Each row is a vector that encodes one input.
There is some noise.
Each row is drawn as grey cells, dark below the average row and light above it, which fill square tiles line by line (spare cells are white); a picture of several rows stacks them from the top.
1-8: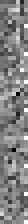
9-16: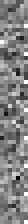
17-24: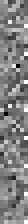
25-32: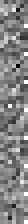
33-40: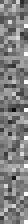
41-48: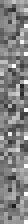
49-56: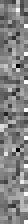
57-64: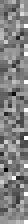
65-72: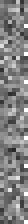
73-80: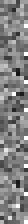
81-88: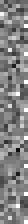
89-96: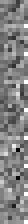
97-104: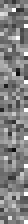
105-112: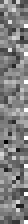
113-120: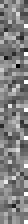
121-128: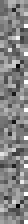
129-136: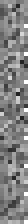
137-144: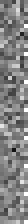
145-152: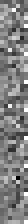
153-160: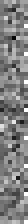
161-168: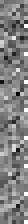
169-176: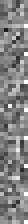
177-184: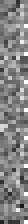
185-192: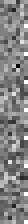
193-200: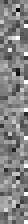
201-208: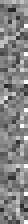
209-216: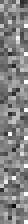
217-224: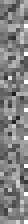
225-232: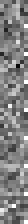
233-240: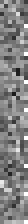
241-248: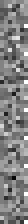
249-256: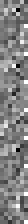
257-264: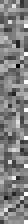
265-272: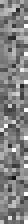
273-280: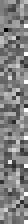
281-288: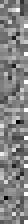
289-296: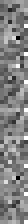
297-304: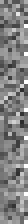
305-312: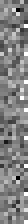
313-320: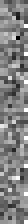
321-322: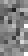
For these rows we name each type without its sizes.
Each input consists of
either four true/false values, or a list of points on a circle.
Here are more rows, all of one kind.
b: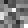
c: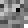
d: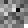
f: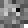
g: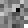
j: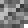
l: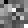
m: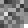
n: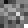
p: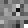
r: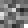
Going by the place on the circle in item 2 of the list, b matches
d and l.
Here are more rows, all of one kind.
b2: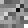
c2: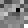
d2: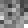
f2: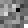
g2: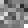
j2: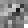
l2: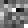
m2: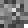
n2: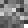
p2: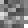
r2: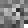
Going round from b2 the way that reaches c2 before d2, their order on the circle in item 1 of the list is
b2, c2, j2, f2, r2, m2, n2, l2, p2, d2, g2.
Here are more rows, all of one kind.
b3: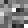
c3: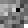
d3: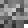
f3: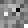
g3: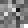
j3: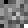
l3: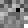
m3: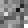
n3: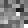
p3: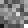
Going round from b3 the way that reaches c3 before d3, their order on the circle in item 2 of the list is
b3, f3, m3, n3, l3, j3, g3, c3, p3, d3.
